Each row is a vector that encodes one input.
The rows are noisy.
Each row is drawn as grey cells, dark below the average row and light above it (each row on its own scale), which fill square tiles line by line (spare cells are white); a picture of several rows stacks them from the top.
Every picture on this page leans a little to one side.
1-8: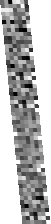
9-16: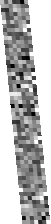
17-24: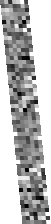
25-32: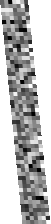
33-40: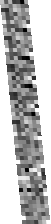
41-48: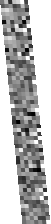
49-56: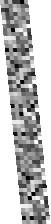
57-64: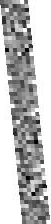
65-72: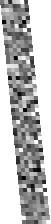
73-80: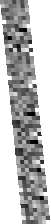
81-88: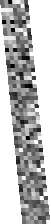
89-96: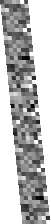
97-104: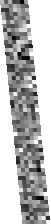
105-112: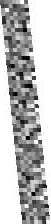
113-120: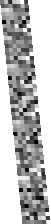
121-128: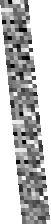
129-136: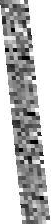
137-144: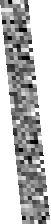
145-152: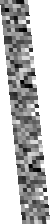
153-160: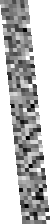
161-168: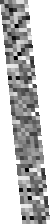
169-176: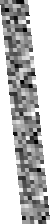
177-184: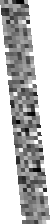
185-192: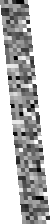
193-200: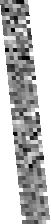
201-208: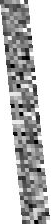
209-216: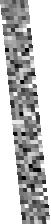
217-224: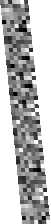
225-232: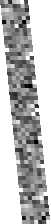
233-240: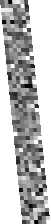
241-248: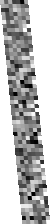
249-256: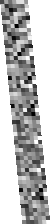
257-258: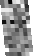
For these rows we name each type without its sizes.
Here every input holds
a point on a line.
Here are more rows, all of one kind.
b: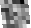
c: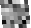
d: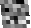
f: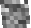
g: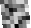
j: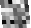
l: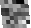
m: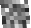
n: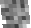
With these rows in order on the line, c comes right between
j and m.
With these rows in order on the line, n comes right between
b and g.
